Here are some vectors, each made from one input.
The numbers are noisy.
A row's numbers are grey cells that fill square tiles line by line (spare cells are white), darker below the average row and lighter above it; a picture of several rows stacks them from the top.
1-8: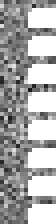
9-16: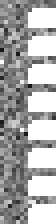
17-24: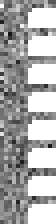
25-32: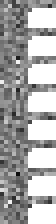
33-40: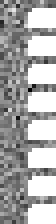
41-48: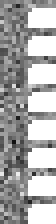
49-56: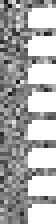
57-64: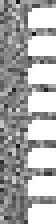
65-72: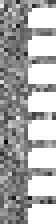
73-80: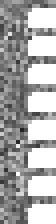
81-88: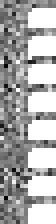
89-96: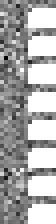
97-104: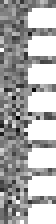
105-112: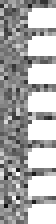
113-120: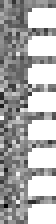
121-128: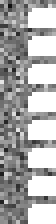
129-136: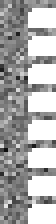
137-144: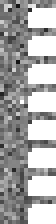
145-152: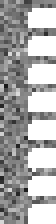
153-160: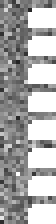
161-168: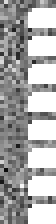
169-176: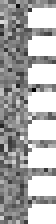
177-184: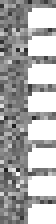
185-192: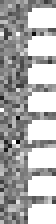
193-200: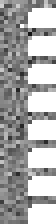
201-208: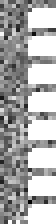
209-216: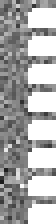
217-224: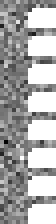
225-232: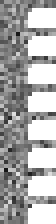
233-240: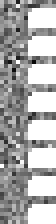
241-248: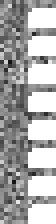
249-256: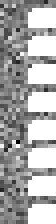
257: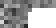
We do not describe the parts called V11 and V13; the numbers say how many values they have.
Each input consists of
either a value of V11 and a value of V13, or a list of up to three points on a 9-point line.
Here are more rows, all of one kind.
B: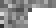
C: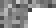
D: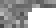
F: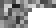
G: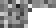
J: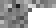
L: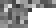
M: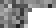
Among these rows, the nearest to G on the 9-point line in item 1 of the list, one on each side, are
F and J.
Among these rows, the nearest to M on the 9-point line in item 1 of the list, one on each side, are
B and D.
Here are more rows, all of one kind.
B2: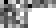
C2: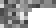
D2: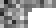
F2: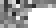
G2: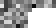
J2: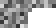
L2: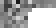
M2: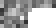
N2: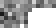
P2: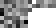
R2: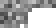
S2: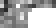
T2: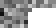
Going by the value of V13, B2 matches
C2, M2 and S2.
